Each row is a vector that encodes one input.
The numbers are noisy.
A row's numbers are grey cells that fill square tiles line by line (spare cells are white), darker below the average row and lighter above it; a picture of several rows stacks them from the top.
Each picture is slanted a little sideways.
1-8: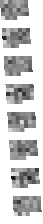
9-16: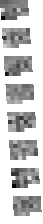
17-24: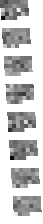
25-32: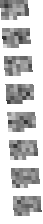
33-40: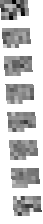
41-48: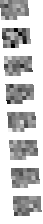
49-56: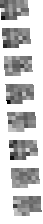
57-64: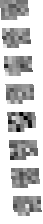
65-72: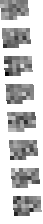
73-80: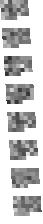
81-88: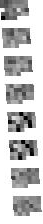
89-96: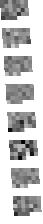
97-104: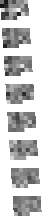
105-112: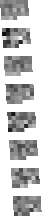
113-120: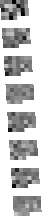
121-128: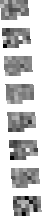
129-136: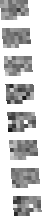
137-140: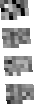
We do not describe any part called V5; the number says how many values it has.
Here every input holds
a list of up to two items, each a true/false value and a value of V5.
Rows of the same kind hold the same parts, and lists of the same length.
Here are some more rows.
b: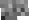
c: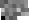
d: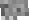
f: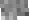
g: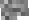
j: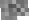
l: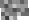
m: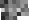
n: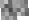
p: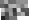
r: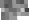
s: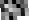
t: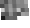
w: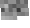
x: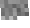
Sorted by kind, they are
b, c, m, p, t
d, f, g, j, l, n, r, w, x
s

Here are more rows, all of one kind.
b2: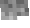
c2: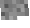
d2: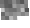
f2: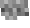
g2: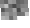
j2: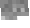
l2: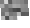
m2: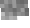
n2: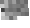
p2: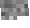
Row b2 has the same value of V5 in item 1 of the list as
m2 and n2.
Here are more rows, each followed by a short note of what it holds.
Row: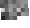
a list of one item
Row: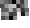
the empty list
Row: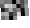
the empty list
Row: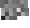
a list of one item
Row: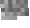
a list of two items
